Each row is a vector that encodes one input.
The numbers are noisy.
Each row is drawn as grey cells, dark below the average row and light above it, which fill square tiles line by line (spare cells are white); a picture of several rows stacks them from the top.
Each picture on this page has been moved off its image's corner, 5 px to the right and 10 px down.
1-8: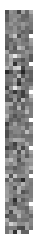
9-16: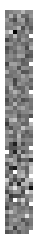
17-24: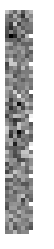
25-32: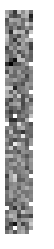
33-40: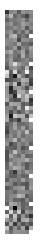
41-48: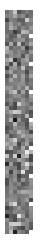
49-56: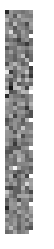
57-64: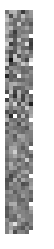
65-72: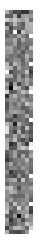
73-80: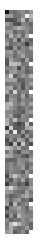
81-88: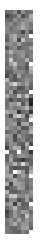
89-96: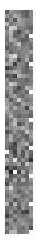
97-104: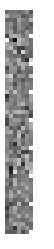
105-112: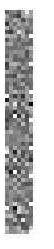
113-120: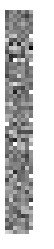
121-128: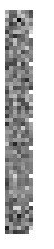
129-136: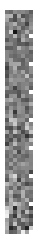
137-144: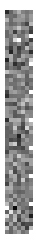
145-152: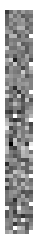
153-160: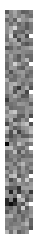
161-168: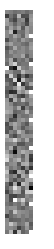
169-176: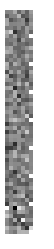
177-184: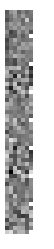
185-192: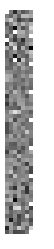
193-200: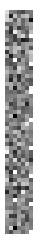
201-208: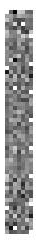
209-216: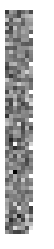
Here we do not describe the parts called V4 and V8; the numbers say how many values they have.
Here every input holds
either two labels (each one of 7), or a true/false value, a value of V4 and a value of V8.
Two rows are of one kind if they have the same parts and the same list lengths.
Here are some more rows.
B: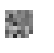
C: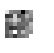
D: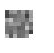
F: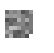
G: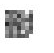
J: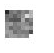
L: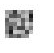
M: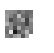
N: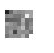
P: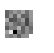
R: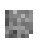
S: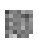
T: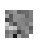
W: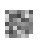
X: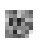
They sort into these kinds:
B, D, F, J, M, N, P, R, S, T
C, G, L, W, X

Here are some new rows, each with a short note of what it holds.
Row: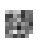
two labels (each one of 7)
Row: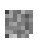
a true/false value, a value of V4 and a value of V8
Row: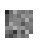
a true/false value, a value of V4 and a value of V8
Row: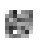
two labels (each one of 7)
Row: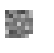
a true/false value, a value of V4 and a value of V8
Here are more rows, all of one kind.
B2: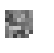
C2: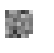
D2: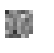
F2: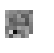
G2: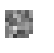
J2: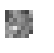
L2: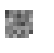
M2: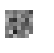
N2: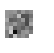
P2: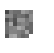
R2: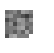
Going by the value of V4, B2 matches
D2, L2, P2 and R2.
